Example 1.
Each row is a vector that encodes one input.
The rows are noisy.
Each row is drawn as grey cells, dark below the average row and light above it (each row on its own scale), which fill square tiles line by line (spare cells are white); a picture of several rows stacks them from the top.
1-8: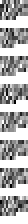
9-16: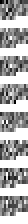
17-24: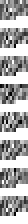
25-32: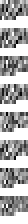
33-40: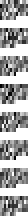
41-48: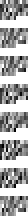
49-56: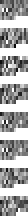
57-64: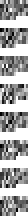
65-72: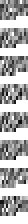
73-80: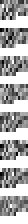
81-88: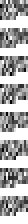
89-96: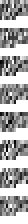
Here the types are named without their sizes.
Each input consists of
either a point on a circle, or a label.
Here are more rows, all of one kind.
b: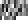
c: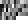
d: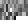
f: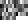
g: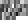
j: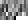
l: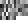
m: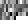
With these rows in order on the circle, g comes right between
b and c.
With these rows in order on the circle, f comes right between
l and m.
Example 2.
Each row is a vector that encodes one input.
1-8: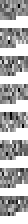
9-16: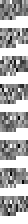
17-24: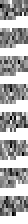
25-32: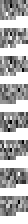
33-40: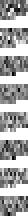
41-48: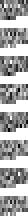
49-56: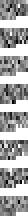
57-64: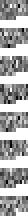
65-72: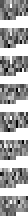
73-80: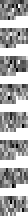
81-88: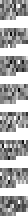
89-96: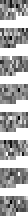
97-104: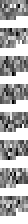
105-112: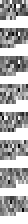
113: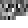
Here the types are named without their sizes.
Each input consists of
either a point on a circle and a true/false value, or a fixed value.
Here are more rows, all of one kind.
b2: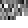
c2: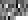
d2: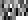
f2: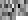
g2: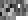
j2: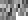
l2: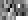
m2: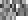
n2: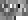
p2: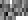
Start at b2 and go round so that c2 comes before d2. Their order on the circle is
b2, c2, g2, l2, m2, f2, p2, n2, d2, j2.
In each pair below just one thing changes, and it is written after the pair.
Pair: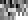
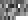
the true/false value
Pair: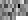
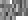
the true/false value
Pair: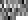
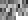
the true/false value
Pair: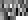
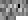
the true/false value
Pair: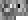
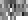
the place on the circle
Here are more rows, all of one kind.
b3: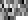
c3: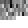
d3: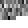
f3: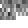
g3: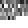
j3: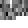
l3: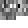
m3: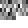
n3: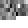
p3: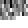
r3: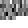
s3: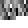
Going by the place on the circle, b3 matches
d3 and m3.
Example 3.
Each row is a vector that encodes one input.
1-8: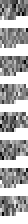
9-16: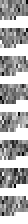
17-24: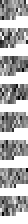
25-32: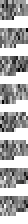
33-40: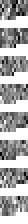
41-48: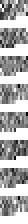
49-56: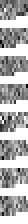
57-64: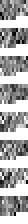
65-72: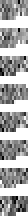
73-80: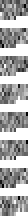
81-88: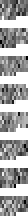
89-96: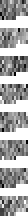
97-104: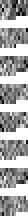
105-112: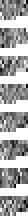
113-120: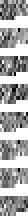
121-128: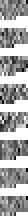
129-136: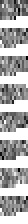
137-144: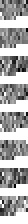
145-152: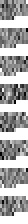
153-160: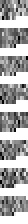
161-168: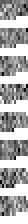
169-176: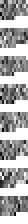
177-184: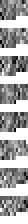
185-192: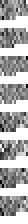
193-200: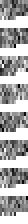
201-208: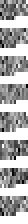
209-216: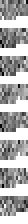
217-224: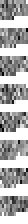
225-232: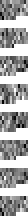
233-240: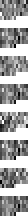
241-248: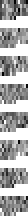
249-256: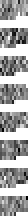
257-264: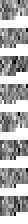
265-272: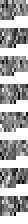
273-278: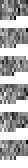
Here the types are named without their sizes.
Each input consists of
a point on a circle and a true/false value.
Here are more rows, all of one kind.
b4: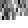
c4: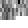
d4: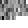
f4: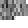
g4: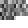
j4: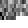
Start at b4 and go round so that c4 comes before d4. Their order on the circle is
b4, c4, j4, g4, f4, d4.
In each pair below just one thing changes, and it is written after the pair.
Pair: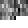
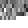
the place on the circle
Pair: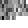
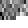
the place on the circle
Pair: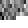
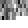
the place on the circle
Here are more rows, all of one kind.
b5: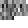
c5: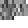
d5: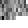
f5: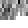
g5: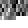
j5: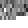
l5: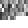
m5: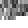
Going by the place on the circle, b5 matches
c5 and m5.
